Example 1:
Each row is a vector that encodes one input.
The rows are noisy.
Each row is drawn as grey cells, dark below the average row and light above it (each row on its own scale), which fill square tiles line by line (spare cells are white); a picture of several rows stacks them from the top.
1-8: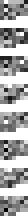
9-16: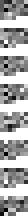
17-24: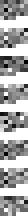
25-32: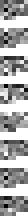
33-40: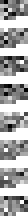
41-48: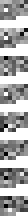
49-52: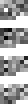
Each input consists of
a node of a 7-node tree and a true/false value.
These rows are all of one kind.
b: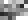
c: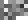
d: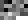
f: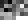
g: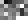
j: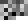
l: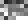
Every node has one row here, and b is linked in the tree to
c and j.
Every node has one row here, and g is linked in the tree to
c and l.
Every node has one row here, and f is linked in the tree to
c and d.
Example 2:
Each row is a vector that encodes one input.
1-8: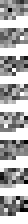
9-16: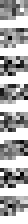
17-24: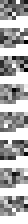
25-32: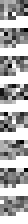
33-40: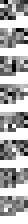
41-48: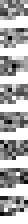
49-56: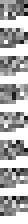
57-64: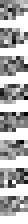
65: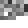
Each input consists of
one of 6 labels and one of 8 labels.
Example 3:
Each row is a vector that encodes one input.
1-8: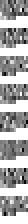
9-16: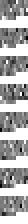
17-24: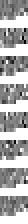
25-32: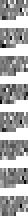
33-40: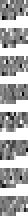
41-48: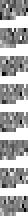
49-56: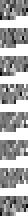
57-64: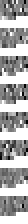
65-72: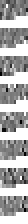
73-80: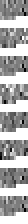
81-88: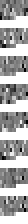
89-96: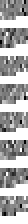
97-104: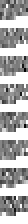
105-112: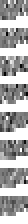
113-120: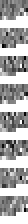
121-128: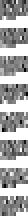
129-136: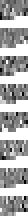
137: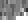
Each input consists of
a node of a 15-node tree and a true/false value.
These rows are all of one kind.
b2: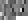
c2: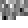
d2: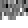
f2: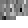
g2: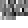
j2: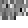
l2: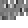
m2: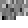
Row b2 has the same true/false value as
d2 and g2.
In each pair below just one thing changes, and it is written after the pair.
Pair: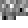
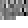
the true/false value
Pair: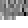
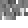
the node of the tree
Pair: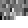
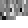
the true/false value
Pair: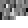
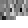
the true/false value
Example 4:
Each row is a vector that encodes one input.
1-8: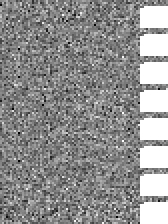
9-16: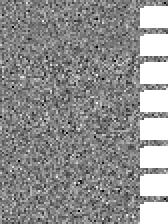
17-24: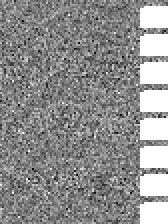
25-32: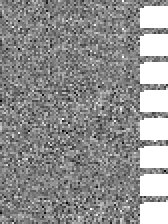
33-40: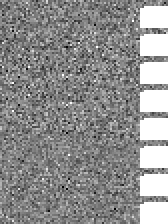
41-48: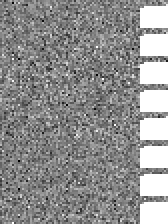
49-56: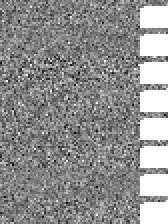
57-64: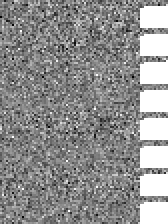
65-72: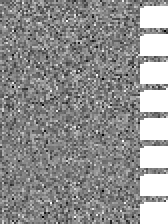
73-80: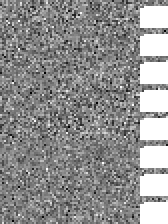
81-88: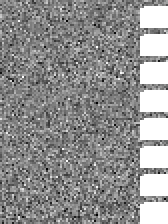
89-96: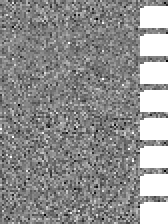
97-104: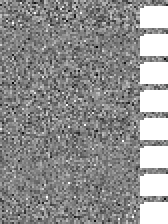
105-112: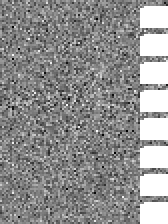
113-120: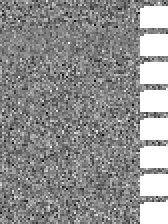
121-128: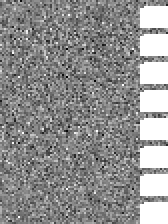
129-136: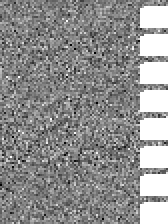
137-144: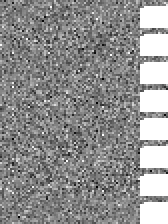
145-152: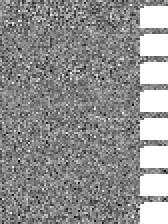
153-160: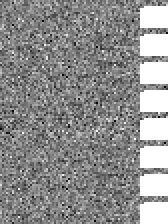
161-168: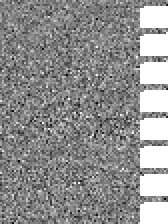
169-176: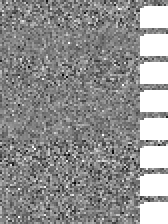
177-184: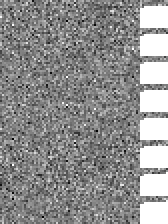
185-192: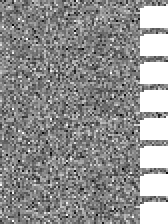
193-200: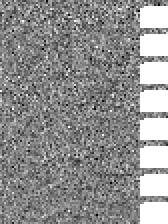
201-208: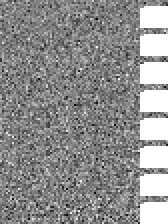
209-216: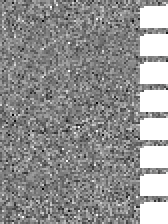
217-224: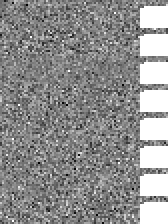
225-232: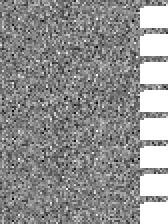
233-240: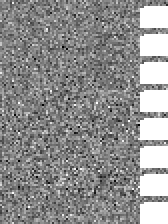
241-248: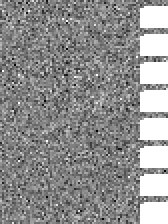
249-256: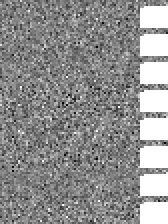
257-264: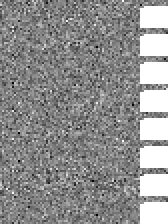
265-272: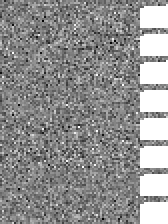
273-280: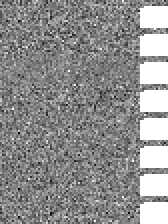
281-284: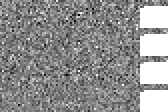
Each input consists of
either a point on an 11-point circle and a true/false value, or a fixed value.
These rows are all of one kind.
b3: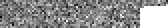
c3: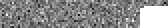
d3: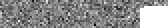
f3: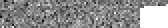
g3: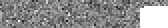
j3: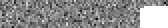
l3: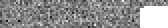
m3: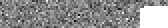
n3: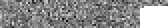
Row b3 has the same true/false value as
f3 and l3.
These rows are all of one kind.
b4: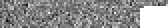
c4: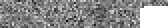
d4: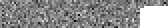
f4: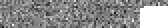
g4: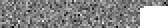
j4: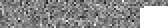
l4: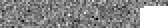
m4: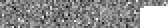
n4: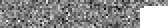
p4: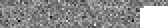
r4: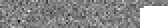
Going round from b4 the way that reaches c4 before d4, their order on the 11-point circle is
b4, n4, m4, c4, f4, r4, j4, p4, l4, g4, d4.
